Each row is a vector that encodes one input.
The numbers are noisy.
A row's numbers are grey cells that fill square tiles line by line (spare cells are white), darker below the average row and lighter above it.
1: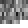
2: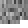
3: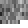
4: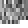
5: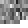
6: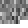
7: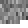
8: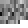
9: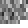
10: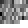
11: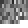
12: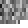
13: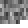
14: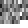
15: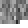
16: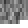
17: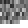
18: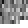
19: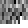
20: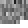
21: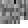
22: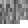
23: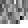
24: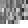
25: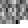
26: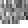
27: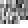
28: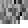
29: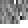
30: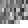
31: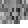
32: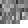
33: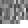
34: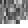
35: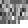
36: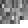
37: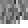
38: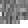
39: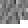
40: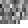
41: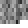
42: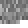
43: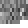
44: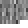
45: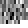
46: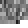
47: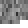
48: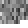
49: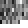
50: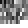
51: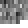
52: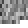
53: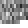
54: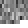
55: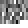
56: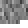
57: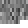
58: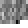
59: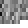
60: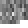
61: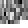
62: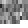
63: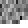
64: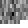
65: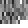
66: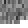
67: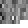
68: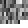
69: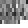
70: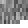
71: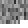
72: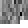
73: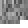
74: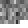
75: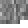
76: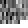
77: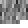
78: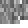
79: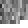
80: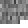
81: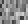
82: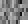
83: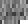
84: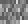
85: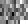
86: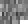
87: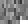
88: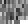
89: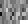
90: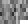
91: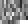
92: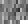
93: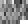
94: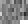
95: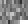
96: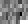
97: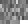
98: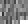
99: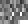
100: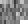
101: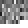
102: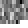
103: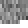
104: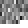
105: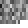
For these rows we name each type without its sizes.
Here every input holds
a point on a line, together with either a point on a line, or a node of a tree.
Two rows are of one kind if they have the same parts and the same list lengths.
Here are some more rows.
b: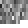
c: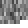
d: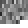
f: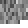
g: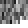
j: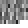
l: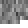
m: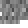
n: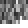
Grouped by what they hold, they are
b, c, d, j
f, g, l, m, n

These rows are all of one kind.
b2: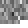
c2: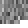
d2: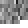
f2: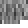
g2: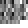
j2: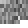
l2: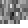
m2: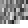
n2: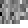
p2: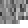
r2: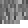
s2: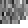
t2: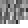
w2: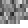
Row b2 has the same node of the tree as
c2, d2, j2 and m2.
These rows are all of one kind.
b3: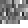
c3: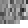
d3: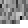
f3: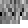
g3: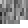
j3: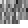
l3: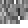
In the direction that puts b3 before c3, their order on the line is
l3, j3, d3, g3, b3, c3, f3.
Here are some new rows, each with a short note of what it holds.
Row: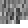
a point on each of two lines
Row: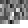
a point on each of two lines
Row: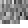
a point on each of two lines
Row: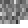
a point on each of two lines
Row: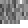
a point on a line and a node of a tree
